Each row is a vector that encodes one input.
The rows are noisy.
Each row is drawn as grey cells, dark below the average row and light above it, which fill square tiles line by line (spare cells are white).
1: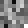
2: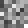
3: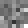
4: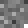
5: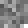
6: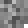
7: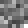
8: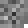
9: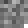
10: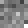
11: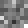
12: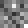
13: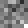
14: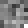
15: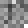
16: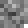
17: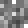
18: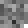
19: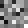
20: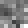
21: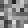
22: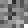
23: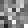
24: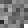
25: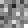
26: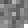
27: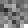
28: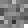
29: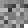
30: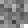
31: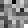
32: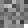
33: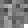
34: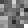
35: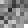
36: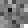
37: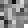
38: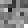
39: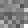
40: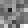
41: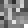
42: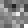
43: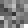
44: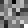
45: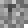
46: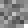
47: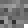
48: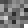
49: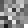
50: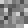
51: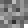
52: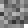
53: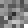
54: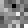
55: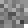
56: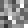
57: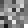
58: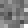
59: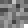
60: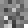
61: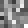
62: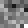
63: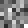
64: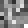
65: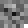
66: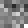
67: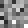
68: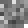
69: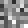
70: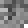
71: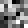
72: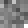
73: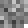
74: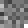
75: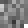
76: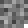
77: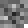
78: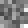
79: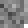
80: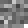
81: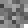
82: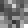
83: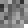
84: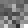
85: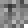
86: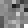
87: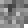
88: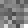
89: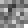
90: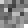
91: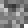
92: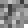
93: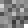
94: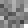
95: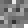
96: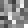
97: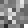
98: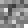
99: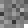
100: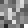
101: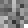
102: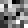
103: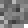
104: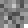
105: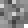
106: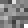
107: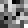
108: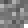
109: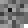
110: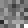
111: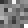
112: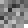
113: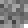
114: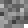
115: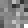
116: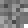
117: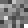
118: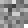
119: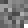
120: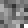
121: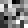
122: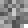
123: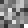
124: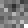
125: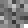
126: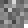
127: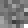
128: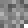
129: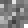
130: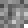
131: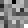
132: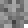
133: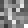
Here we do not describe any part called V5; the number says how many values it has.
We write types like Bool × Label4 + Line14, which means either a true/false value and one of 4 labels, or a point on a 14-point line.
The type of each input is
List3(Bool × V5).
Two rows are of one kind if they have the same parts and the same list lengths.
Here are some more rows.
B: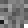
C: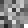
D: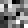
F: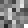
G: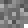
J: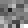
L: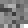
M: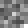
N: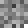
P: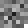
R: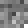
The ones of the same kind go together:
B, G, J, L, M, P
C, F
D
N, R

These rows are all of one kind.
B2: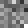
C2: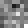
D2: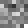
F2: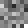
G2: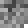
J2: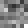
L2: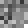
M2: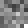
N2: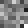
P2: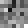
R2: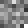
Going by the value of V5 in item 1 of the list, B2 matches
D2, F2, N2 and R2.
